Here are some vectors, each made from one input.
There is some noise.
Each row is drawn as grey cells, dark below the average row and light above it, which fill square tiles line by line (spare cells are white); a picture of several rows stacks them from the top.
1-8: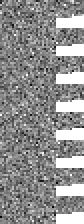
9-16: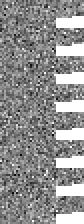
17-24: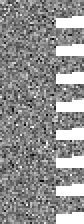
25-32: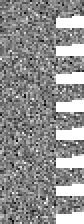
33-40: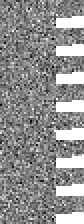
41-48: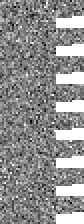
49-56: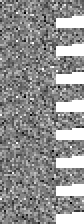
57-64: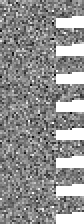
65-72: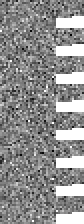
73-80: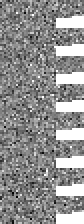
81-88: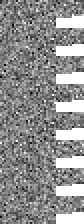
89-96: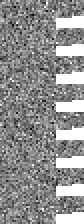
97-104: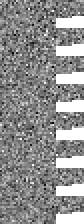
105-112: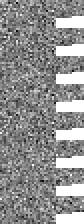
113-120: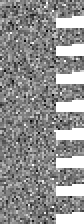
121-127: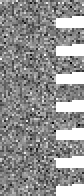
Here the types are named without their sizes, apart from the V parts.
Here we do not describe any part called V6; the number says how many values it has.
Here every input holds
a value of V6, together with either a fixed value, or two labels.
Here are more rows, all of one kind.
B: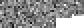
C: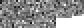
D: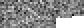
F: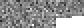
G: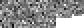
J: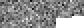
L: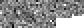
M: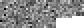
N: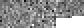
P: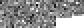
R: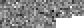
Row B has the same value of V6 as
C, G, L and P.
